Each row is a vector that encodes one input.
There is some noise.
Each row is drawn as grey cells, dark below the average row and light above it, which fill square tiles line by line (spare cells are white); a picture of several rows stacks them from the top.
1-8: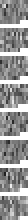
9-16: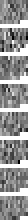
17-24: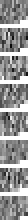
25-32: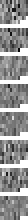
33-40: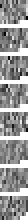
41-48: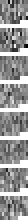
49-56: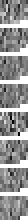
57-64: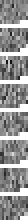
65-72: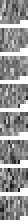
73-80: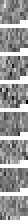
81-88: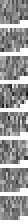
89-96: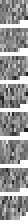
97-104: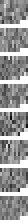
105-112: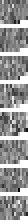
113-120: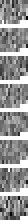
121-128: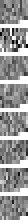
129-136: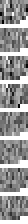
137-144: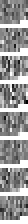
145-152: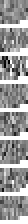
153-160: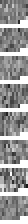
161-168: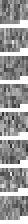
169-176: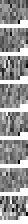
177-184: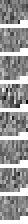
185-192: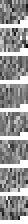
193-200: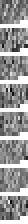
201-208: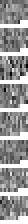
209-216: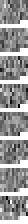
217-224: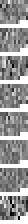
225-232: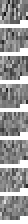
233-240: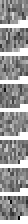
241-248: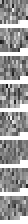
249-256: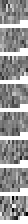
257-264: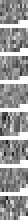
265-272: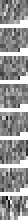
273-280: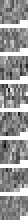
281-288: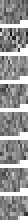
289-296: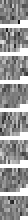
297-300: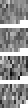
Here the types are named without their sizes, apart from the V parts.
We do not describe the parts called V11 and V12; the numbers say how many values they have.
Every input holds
a value of V11, together with either a point on a circle and a value of V12, or a label and three true/false values.
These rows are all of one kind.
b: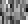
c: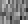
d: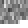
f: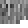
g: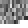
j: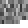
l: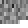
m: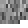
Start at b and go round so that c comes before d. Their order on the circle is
b, j, c, l, d, m, g, f.
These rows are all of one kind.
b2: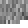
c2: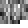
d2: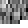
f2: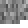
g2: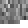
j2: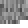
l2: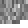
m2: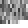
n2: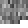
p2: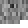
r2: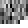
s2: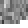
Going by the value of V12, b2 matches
f2 and l2.
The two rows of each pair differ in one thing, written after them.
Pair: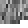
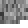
the value of V12
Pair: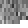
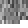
the value of V12
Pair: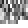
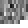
the value of V11
